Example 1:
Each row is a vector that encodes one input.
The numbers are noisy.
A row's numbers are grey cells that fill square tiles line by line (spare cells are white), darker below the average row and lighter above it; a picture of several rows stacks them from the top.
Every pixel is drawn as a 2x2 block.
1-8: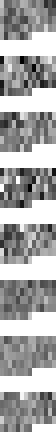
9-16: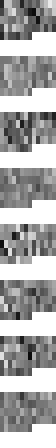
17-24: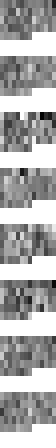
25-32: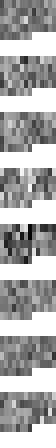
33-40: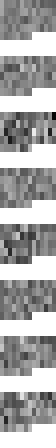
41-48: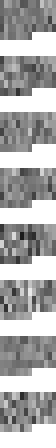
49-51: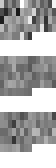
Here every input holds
one of 5 labels and a point on a 7-point line.
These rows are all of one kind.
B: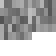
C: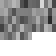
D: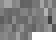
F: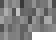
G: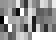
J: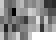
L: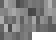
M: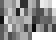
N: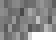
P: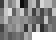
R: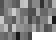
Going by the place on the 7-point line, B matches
C and N.
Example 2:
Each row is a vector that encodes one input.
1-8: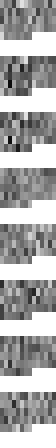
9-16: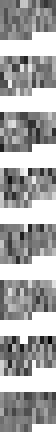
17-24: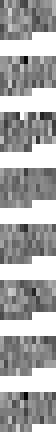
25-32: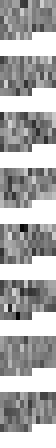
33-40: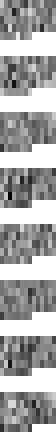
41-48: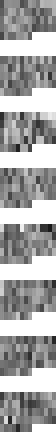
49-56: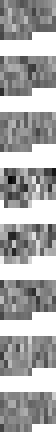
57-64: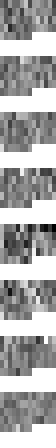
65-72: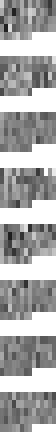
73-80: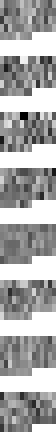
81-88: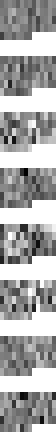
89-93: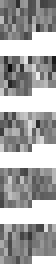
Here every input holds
either one of 9 labels, or a point on a 6-point line.
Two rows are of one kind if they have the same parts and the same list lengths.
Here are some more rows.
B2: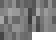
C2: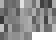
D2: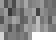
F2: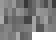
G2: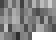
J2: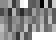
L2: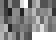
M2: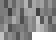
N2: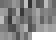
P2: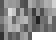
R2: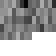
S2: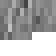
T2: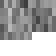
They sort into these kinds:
B2, C2, F2, P2, R2, S2, T2
D2, G2, J2, L2, M2, N2

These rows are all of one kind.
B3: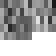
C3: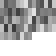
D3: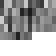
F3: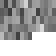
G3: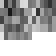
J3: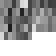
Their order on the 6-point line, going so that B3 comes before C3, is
B3, F3, G3, J3, D3, C3.
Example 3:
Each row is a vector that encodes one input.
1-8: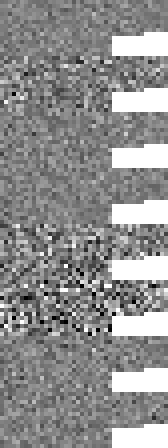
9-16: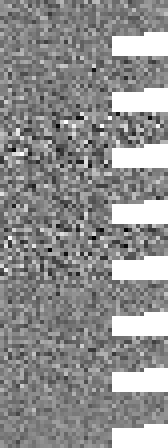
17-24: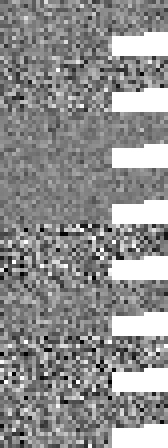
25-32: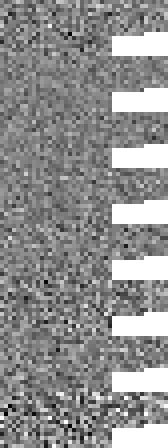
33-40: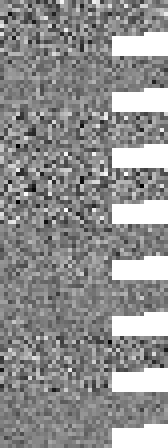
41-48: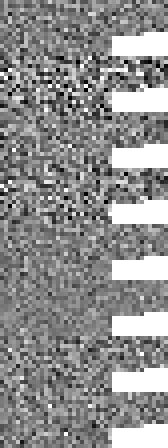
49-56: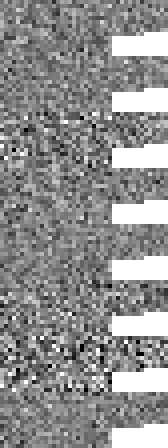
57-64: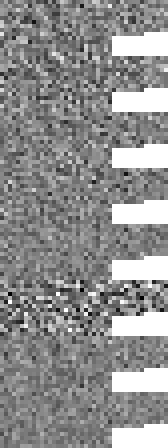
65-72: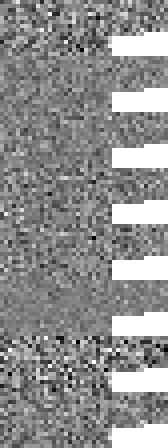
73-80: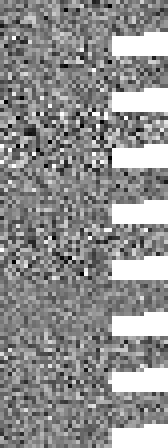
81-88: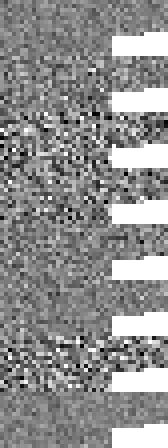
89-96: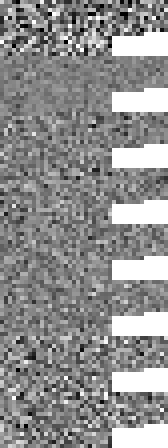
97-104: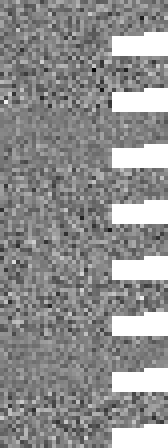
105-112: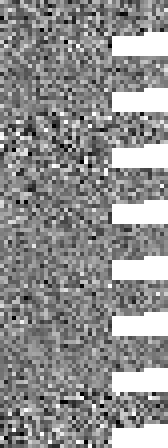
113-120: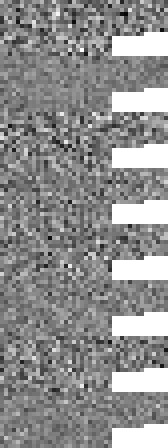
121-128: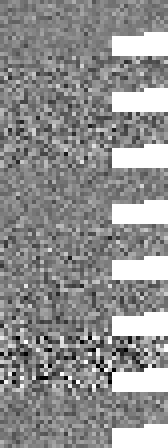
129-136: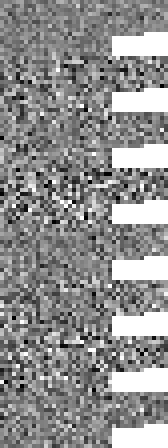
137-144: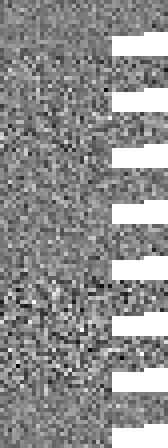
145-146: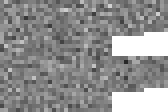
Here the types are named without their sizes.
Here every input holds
a list of points on a line.
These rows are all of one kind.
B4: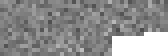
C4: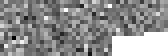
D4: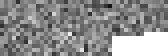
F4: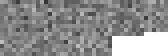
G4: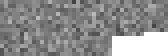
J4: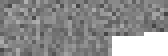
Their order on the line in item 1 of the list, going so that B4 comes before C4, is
D4, B4, F4, G4, C4, J4.
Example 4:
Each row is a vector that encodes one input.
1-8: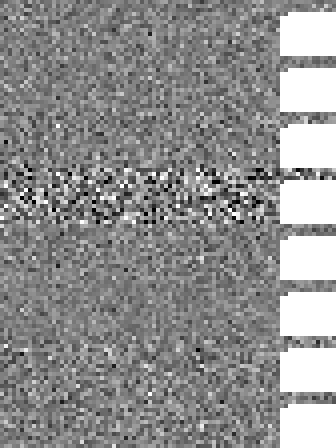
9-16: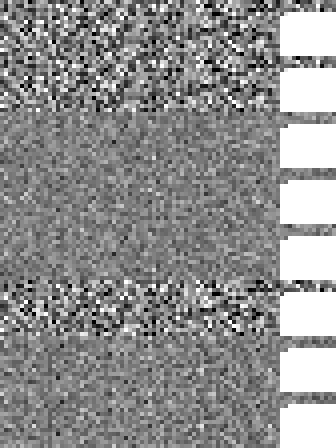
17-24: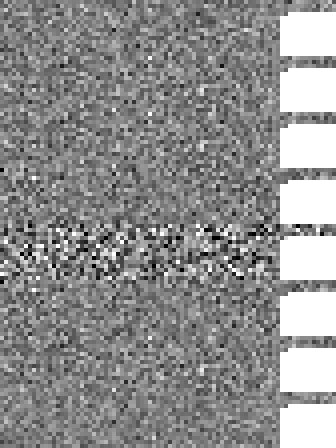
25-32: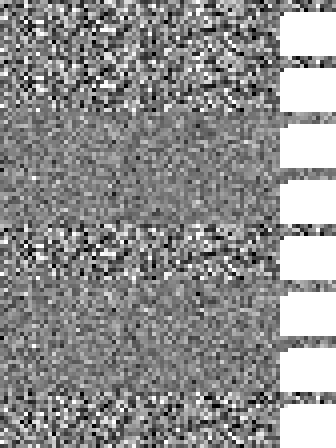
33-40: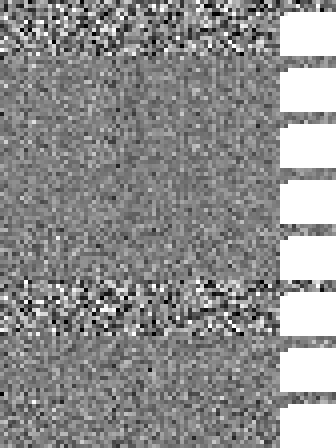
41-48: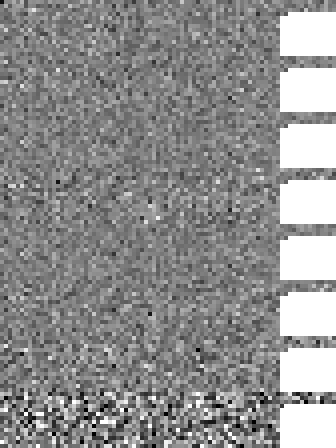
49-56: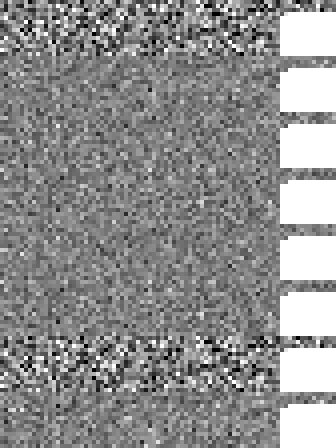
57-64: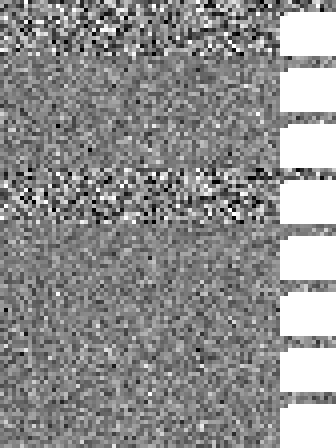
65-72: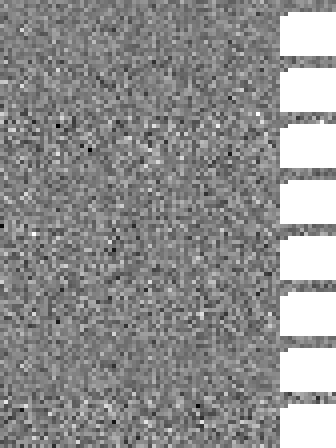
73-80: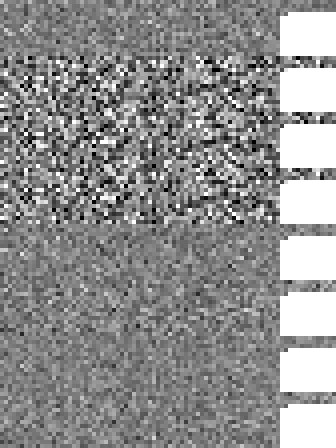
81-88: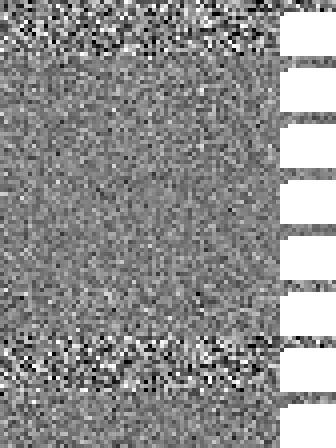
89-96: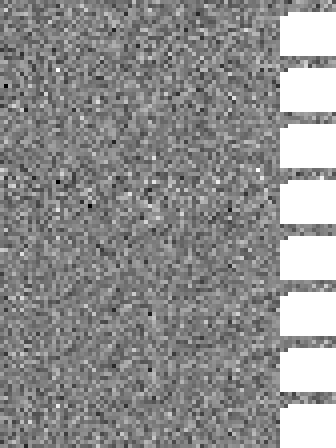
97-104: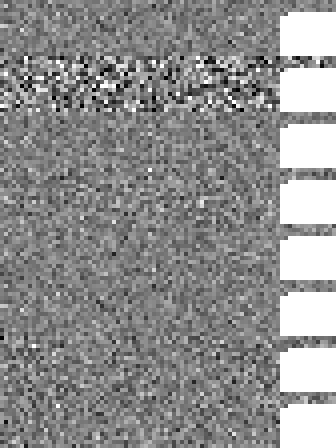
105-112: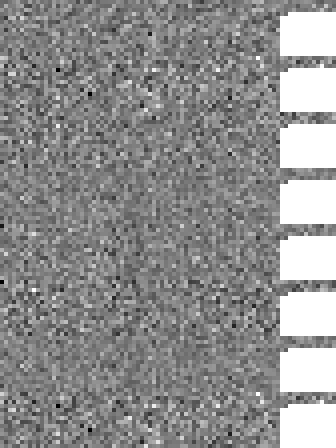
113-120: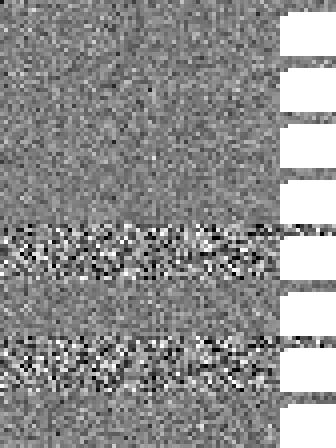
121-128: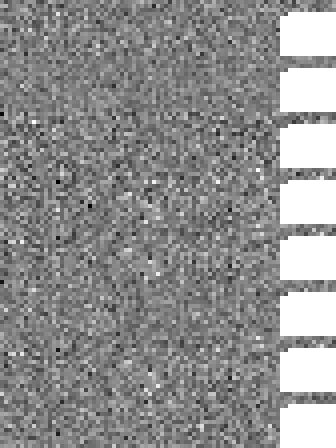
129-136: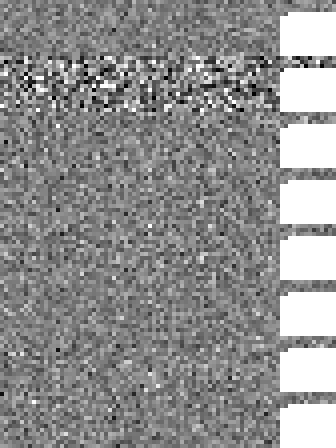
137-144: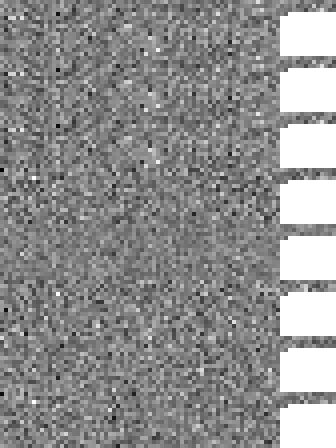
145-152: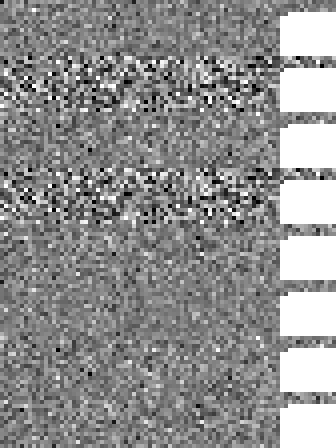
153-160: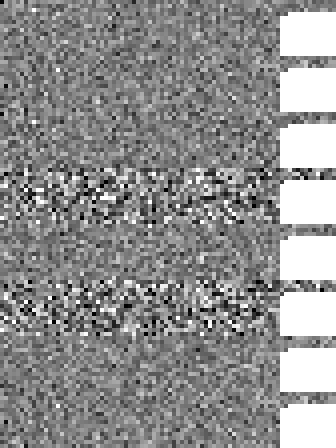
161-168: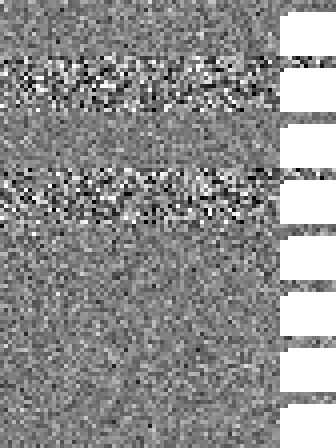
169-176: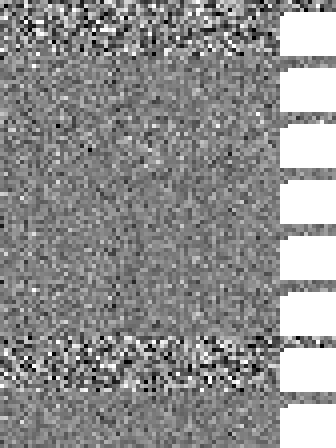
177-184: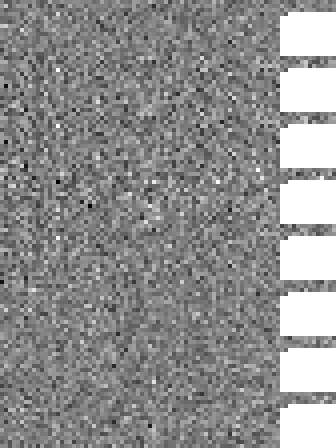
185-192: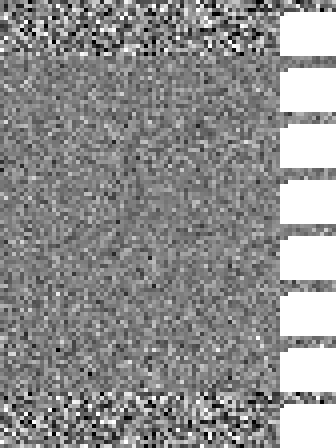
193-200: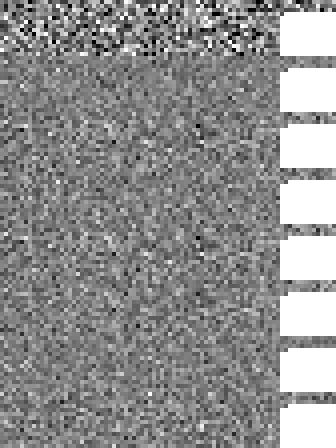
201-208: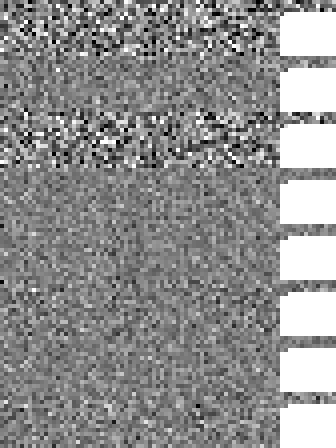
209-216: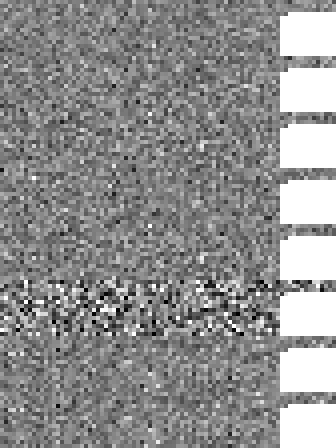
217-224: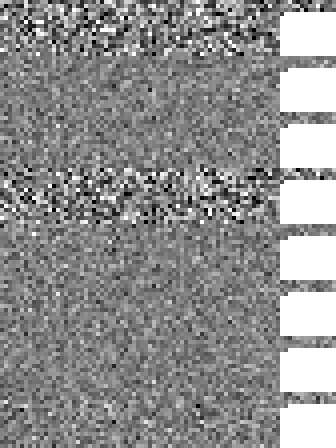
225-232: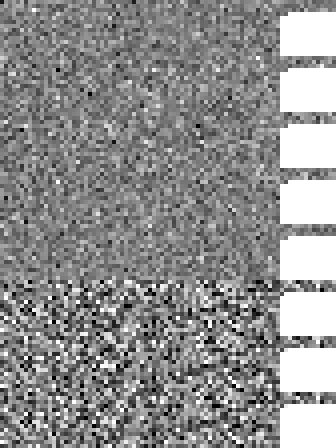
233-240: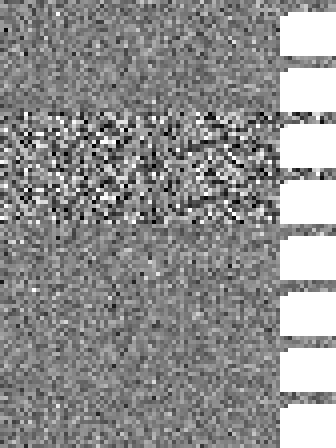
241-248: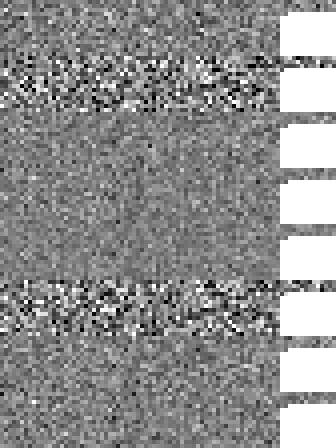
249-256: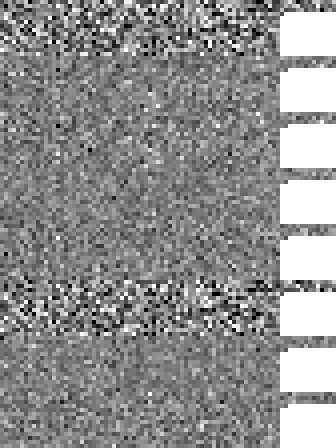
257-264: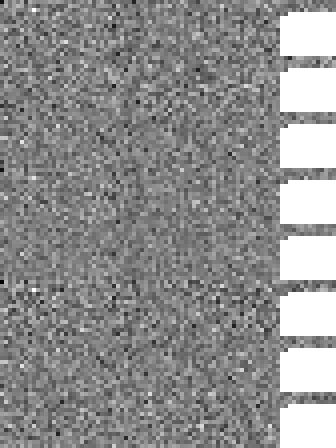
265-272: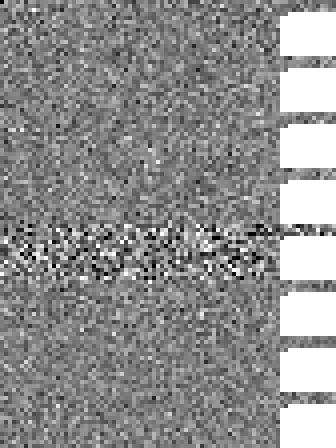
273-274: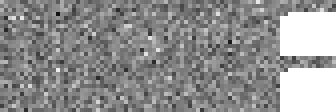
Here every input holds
either a point on a 5-point line, or a node of a 16-node tree.
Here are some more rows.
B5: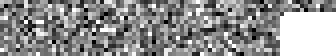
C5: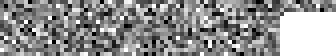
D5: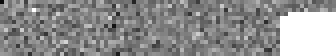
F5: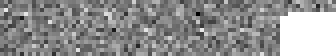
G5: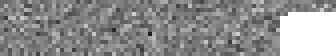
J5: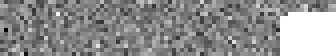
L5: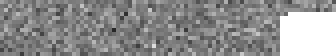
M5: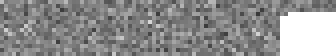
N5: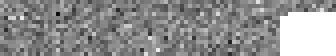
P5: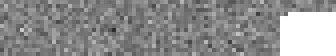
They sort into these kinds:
B5, C5
D5, F5, G5, J5, L5, M5, N5, P5

